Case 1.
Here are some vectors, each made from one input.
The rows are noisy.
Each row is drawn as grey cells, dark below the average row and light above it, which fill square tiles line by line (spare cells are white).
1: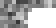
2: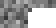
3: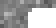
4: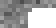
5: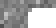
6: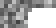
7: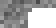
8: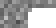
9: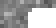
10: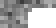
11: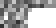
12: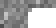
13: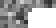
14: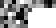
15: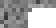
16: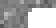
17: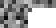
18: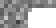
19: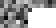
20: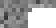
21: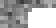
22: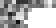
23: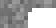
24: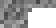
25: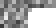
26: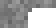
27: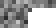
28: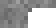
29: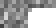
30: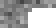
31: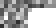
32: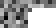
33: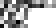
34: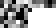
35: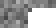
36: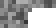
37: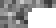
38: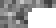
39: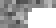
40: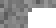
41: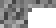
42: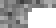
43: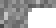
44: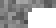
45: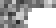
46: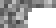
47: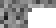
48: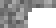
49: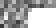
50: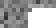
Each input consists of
a point on a 6-point line.
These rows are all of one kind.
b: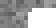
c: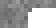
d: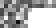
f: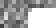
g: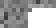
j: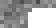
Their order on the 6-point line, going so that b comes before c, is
j, g, b, c, d, f.
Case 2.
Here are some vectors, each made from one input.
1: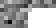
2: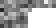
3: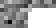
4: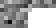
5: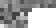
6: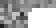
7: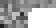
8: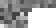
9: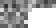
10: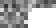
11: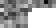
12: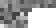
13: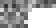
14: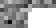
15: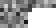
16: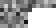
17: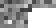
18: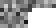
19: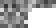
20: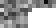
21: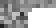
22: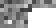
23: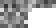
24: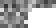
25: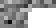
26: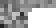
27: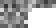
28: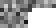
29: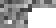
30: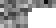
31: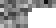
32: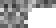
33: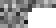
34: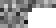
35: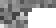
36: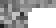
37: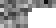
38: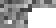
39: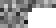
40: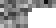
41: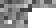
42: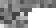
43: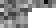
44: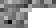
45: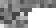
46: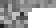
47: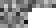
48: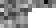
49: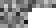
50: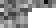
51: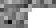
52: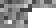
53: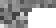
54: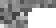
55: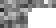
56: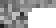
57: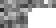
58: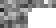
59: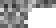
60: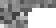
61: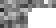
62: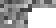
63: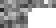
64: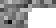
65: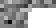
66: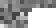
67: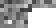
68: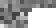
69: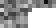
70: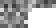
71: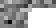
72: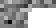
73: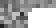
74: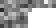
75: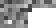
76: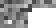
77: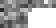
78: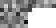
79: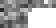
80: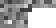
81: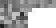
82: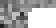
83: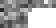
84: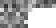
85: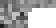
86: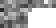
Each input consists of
three true/false values.
